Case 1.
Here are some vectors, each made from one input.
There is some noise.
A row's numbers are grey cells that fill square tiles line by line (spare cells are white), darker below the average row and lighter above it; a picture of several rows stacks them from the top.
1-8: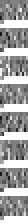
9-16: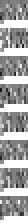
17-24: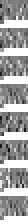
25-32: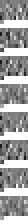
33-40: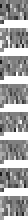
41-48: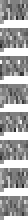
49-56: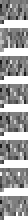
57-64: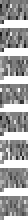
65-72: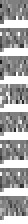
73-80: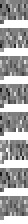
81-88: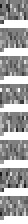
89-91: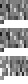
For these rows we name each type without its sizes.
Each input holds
a point on a line.
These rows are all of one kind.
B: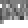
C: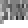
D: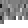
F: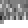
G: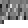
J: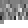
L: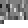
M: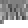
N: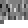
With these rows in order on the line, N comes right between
D and L.
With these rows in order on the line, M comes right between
B and C.
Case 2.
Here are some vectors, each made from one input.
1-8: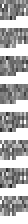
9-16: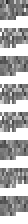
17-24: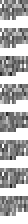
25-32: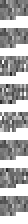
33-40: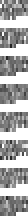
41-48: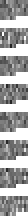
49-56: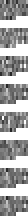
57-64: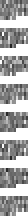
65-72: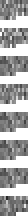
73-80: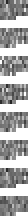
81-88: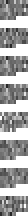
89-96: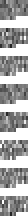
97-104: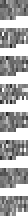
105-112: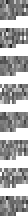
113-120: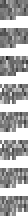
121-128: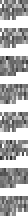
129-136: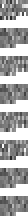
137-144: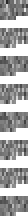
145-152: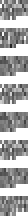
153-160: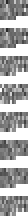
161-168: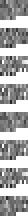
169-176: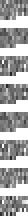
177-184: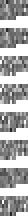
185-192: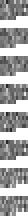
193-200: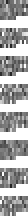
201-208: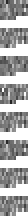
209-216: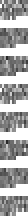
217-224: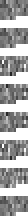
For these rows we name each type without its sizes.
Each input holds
a point on a line.
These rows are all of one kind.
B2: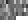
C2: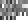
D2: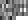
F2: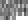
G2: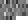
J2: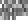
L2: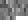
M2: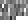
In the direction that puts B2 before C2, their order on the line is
J2, F2, L2, G2, B2, D2, M2, C2.
